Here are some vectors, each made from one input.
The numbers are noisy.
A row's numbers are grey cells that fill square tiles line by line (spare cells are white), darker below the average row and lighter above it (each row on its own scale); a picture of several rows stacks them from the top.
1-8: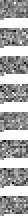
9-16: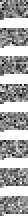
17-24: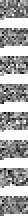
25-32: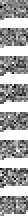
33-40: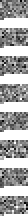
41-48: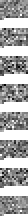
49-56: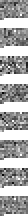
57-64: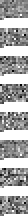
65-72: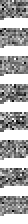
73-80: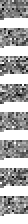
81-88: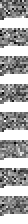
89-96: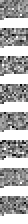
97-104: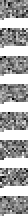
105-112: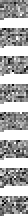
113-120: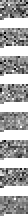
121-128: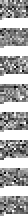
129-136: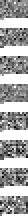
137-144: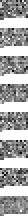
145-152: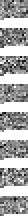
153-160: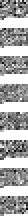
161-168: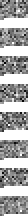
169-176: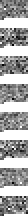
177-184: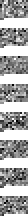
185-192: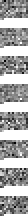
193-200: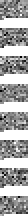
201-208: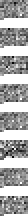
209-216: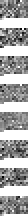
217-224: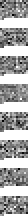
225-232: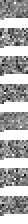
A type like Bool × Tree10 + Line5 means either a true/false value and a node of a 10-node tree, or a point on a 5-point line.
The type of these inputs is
Bool × Bool × Bool + Tree13.
